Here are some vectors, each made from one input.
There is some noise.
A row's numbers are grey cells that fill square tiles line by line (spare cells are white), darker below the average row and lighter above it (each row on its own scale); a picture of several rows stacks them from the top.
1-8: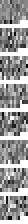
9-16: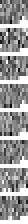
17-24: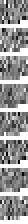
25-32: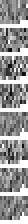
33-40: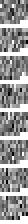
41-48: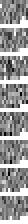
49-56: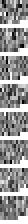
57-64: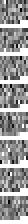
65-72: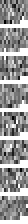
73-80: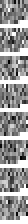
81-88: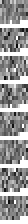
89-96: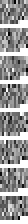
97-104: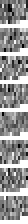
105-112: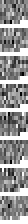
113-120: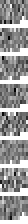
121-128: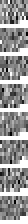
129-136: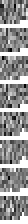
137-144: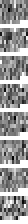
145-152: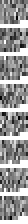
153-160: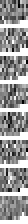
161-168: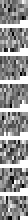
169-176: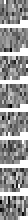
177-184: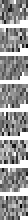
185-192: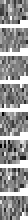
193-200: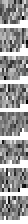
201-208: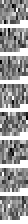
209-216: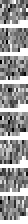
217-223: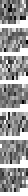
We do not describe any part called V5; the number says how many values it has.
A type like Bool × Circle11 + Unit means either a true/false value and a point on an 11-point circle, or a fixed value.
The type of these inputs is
(Circle10 × Circle10 × (Circle10 + Unit) + Unit) × V5.
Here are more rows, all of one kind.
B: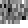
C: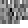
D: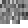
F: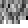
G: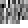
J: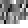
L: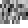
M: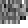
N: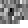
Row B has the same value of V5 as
C, M and N.
